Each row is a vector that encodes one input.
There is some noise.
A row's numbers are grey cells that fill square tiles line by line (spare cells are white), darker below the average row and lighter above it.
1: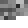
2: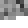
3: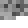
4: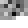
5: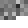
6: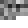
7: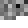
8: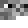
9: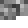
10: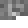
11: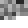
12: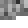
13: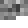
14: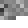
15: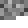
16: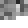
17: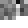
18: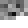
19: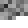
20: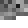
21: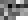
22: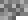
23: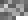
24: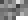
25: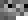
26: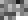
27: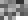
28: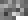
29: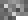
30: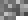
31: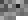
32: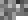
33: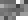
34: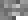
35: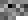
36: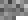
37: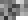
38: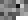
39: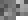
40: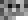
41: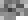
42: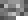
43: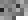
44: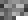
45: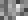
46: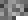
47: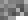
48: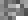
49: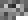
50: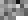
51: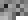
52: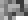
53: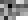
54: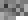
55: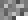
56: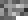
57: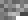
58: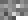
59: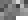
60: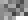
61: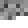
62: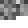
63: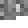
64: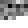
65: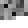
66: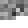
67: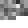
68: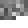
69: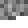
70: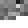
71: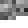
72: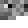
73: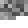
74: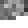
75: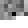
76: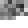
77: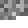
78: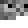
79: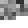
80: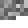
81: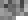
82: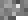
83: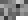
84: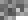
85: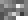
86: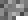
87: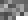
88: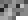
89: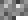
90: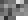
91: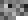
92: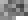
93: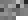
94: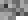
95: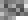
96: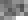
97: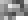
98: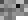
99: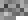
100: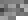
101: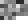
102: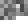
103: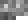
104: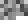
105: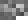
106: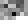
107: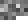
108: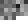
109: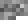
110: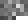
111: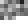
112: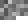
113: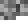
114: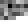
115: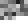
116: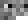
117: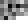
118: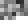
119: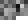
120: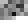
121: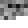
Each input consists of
a point on an 8-point line and a true/false value.
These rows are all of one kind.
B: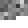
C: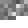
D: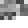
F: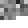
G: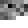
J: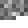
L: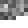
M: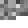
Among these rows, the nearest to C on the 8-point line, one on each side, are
B and M.
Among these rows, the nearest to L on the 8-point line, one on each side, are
G and J.
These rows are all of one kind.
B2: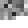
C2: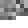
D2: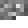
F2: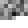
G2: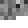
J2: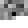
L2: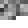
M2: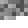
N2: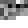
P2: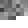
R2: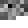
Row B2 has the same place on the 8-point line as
F2 and J2.
